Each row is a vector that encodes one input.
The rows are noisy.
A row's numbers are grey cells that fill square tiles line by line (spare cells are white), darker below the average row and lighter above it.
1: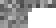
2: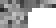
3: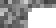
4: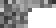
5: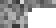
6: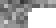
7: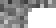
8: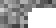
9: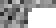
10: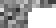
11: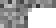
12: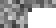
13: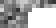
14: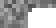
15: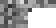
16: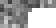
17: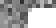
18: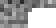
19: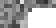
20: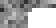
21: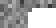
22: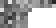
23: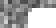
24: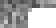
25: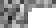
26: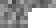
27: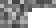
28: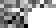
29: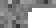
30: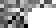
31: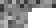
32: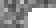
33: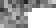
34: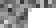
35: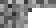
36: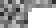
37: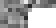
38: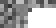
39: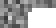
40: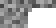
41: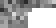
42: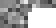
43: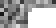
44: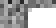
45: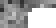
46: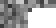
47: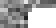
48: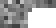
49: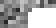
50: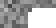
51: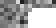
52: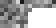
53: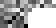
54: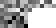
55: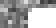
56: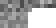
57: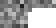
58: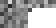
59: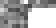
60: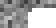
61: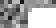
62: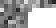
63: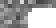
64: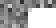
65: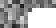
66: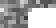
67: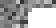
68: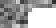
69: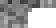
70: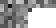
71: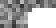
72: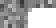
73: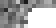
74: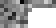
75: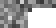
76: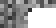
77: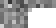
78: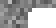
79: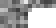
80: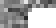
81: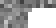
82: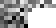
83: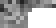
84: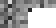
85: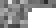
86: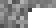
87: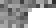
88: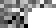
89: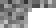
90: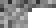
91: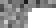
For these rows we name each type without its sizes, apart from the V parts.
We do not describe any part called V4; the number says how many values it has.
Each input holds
a list of items, each a true/false value and a value of V4.
